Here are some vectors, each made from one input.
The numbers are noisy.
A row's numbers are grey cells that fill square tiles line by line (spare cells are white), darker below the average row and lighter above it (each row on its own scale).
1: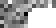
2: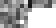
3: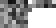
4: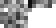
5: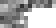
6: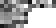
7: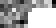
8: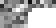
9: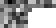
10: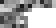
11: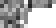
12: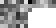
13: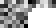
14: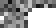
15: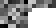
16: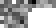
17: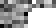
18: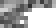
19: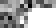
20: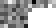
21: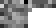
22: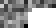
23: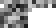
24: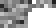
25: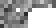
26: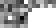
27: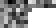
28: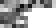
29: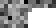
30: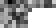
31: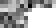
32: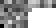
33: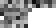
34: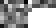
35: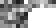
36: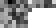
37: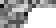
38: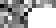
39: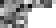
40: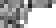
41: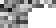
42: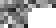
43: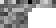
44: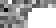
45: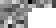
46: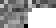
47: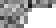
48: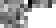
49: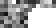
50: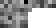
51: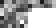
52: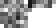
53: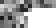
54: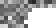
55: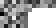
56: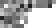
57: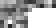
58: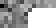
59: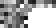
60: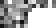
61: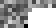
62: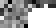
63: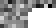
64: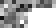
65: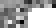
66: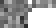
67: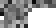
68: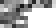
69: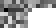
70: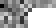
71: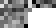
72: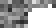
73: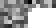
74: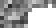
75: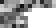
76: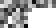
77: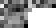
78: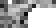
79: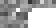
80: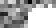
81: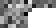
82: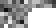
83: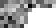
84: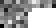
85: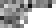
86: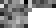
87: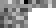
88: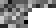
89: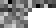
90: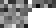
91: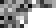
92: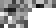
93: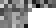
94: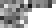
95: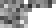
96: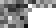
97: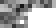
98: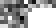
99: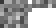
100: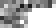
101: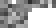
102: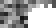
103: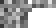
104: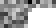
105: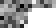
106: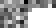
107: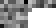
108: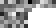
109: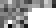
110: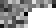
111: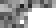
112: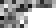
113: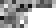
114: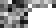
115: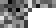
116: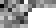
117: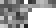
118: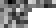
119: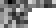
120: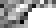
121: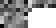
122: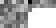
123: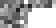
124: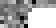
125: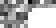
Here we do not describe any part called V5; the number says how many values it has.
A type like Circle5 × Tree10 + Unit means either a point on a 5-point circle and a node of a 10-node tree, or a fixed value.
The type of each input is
List3(Bool × V5).
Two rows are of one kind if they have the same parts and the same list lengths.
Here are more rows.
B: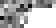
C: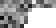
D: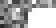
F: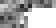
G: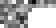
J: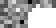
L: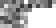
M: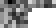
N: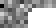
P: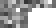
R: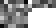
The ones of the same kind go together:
B, C, F, L
D, G, J, N, P
M
R

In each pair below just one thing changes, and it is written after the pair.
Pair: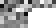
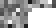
the true/false value in item 1 of the list
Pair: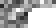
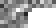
the value of V5 in item 1 of the list
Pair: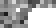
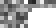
the value of V5 in item 1 of the list
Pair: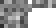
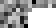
the true/false value in item 1 of the list
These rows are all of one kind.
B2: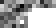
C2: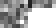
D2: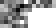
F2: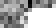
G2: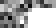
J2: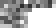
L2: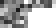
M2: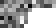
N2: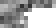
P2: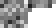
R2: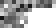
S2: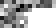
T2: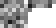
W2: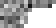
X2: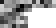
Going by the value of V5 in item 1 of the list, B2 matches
C2, D2, G2 and M2.
